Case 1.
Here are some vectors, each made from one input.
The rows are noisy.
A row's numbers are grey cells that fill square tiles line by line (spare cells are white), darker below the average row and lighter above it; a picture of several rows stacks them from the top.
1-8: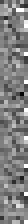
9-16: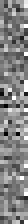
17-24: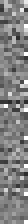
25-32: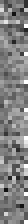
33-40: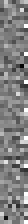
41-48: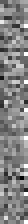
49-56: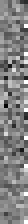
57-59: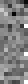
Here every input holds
a point on an 8-point line.
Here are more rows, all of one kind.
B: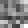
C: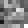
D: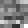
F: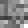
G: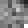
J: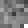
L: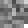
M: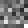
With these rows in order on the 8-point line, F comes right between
B and C.
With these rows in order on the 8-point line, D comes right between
B and L.
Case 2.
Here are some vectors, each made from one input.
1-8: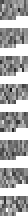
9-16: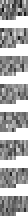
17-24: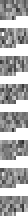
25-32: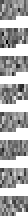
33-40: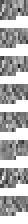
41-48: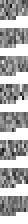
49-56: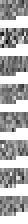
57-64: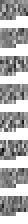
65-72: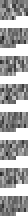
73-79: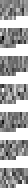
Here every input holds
one of 5 labels.
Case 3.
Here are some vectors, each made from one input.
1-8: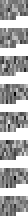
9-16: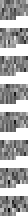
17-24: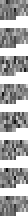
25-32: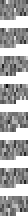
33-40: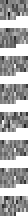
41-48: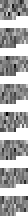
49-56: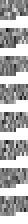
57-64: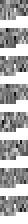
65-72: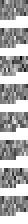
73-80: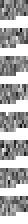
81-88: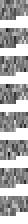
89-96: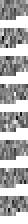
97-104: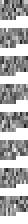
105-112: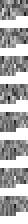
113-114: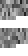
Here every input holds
three true/false values.
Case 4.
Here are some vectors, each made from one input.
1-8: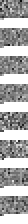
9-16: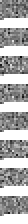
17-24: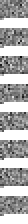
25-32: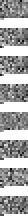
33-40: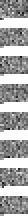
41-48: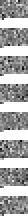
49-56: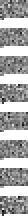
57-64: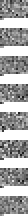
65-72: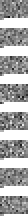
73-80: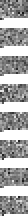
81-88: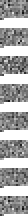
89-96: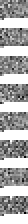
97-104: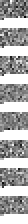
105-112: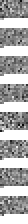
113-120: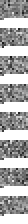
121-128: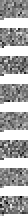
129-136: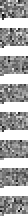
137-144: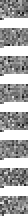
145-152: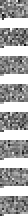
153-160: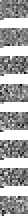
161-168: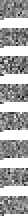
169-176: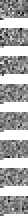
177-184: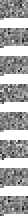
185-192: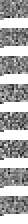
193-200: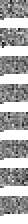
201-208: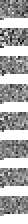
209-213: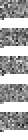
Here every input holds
a point on a 10-point line.
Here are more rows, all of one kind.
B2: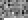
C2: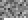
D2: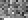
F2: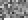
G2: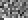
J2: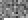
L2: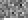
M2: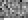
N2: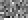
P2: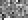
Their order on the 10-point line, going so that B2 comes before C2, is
G2, D2, B2, J2, N2, C2, L2, M2, F2, P2.
